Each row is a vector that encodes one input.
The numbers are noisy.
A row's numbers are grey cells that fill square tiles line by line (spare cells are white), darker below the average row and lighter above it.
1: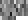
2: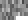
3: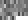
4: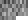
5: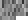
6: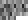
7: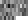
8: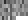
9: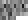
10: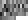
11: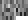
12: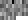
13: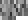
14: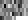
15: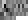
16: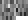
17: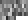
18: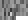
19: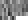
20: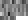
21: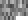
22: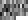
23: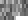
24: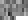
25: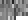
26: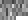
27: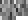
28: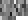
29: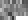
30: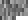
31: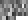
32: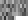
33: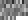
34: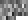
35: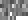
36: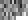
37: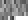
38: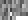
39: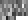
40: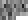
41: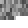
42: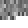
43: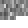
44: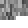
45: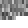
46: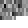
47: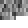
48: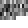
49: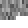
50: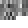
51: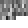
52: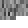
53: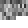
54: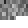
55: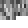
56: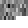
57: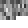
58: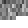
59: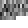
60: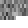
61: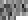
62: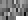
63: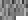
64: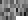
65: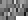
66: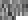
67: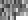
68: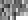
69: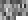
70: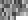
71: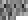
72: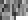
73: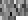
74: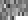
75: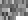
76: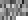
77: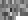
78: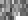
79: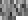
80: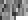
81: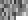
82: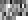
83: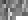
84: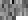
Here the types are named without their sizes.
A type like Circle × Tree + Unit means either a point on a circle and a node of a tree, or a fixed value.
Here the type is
Bool × Bool × Bool + (Circle + Unit) × Line.
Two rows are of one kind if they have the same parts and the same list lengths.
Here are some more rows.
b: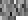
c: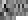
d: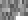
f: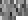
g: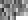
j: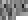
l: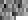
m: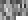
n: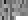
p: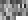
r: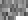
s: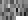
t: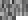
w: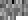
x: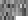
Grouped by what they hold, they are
b, c, f, g, j, l, m, p, s
d, r, x
n, t, w

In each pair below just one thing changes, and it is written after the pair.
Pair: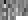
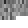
the place on the line
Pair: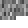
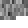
the place on the line
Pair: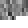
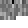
the place on the circle
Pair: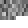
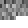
the place on the line
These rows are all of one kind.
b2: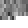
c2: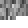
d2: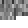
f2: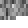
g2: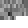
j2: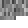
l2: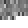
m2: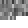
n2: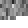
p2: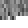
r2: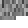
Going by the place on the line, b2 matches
c2, f2 and n2.
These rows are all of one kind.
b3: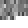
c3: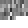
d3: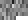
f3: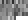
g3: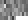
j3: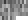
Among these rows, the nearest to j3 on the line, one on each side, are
d3 and f3.
